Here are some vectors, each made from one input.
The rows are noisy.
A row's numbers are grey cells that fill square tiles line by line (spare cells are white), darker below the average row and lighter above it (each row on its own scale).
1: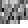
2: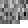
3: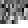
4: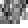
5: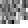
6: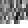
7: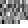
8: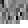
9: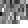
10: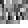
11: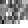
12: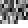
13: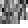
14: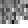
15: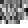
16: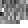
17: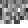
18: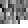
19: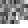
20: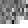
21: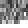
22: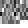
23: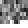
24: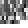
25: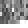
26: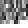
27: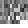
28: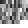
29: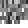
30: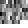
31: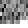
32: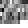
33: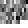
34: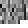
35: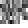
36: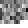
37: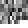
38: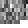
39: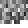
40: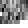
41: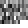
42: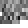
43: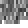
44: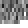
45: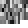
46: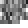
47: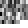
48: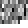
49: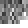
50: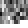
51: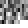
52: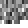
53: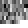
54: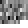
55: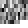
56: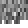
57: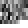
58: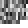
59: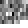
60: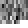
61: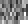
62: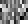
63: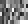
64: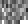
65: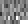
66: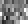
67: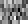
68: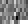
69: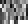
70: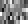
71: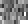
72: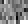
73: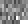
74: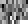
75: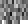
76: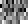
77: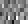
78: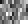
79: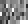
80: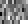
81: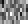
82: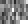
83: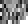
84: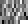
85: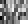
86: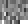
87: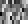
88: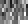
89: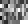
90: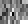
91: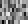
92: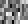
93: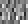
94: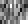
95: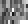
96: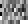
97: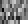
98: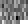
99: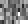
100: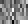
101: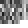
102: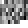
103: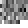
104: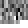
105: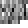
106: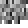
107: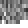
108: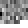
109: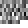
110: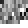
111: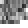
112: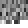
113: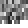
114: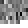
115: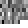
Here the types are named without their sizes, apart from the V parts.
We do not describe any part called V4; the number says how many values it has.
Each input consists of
a true/false value, together with either a point on a line, or a value of V4.
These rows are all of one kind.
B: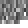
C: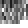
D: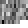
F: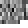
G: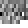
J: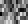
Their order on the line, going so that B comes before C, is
J, B, C, G, F, D.
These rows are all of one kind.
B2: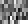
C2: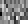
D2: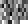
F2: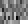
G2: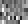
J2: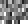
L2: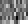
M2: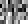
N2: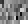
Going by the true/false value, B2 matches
D2, J2 and N2.
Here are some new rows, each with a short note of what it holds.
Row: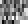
a true/false value and a value of V4
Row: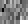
a true/false value and a value of V4
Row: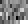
a point on a line and a true/false value
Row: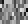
a point on a line and a true/false value
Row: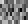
a point on a line and a true/false value
